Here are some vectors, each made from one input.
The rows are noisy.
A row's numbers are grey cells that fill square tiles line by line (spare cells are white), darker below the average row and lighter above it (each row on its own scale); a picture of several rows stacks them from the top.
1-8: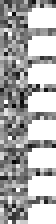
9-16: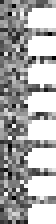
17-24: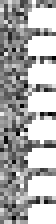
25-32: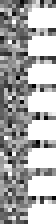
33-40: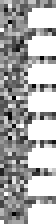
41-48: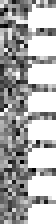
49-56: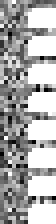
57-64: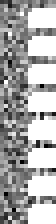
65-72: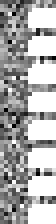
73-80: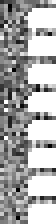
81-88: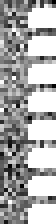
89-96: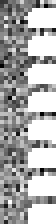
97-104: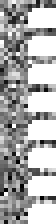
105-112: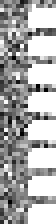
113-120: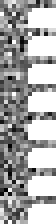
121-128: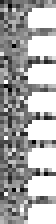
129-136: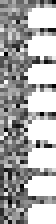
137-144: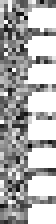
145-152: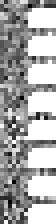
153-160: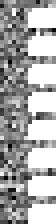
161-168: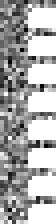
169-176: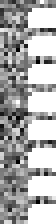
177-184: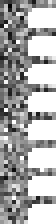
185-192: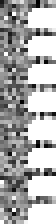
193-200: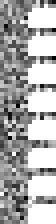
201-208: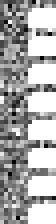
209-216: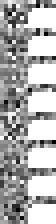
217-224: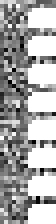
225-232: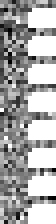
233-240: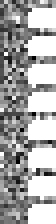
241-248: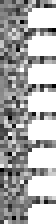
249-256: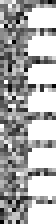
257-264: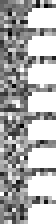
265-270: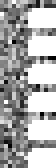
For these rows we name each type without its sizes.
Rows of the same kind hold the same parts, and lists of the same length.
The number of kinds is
4.
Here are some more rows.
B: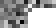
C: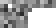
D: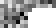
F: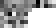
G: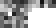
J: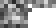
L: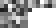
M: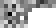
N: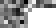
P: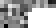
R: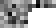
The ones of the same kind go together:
B, G, N
C, J, L, P
D
F, M, R

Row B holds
a point on a line.
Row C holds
two labels.
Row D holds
three true/false values.
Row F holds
a point on a circle and three true/false values.
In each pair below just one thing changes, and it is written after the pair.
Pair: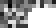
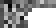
one of the three true/false values
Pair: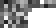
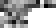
the place on the circle
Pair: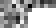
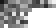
one of the three true/false values
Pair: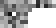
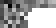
one of the three true/false values
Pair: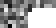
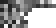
the place on the circle
